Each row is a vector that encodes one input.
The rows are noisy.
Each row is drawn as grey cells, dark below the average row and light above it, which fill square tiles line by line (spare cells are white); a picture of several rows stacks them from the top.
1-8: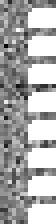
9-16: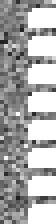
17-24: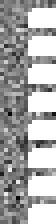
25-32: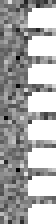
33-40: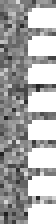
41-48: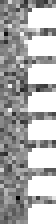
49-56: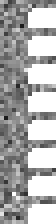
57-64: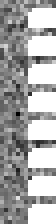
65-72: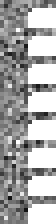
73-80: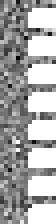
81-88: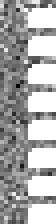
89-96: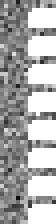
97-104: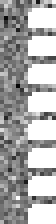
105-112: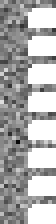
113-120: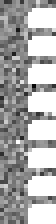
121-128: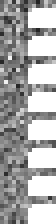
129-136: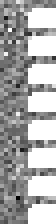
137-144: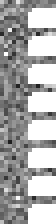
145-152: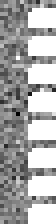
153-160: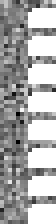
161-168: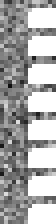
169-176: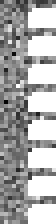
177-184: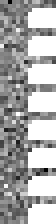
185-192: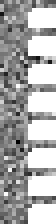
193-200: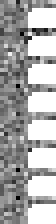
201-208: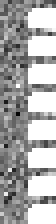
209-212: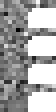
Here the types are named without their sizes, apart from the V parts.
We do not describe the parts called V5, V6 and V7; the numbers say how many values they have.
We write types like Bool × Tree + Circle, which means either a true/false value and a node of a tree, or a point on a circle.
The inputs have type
Bool × (Circle + Unit) × V7 + Line × V6 + V5.
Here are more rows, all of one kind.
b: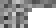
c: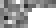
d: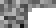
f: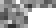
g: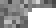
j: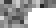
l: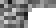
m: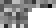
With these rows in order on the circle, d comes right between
j and l.
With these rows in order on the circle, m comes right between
b and j.
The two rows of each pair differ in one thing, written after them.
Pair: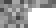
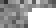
the place on the circle
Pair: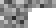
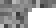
the true/false value
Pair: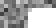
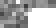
the true/false value
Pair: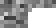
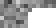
the place on the circle
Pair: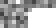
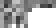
the value of V7
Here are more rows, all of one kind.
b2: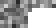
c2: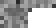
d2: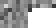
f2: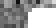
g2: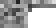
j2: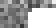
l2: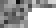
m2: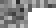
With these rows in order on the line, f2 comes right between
g2 and l2.
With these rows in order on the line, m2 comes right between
b2 and l2.
